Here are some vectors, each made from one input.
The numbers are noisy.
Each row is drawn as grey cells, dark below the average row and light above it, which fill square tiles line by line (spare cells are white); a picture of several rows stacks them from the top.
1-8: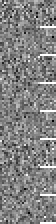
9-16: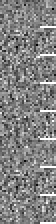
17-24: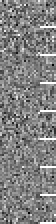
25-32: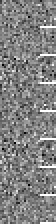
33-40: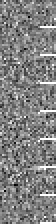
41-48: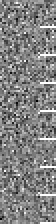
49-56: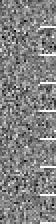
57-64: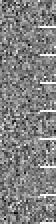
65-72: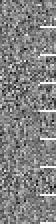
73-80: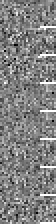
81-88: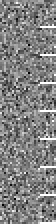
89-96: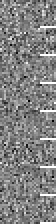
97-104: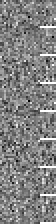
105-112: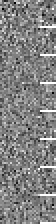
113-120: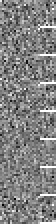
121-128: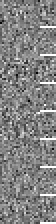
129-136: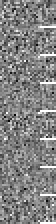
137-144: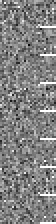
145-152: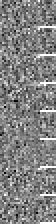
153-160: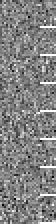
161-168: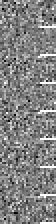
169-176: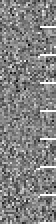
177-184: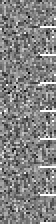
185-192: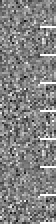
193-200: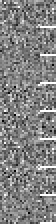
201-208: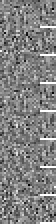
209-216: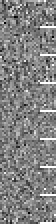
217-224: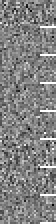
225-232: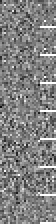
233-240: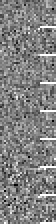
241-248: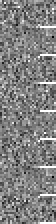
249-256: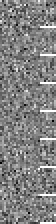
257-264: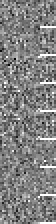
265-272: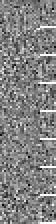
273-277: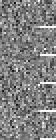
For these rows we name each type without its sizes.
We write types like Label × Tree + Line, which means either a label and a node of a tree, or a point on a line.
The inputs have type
Circle + Line.
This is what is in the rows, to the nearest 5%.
About 40% of them hold a point on a circle. The rest hold a point on a line.
